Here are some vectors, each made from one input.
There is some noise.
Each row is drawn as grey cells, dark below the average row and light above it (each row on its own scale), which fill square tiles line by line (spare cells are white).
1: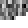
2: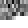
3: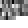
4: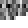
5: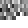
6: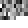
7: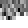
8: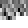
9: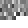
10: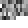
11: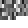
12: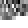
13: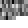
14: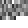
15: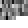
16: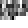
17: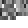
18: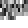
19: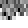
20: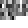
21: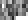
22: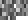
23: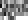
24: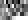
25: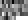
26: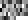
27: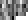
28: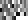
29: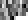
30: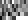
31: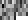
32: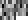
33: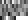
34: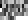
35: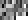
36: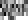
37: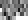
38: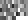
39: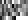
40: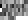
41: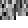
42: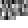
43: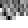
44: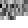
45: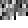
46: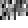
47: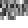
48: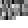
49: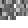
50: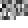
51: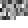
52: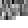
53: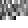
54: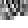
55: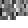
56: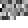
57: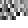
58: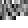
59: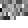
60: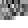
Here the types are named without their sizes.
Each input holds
a point on a circle and a true/false value.
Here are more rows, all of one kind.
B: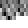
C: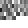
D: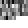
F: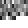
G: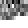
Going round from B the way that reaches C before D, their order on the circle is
B, F, C, D, G.
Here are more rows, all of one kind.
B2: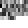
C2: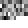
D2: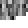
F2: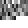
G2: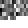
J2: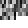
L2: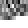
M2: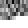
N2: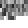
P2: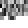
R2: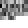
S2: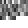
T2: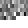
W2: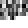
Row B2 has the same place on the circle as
N2, P2 and R2.
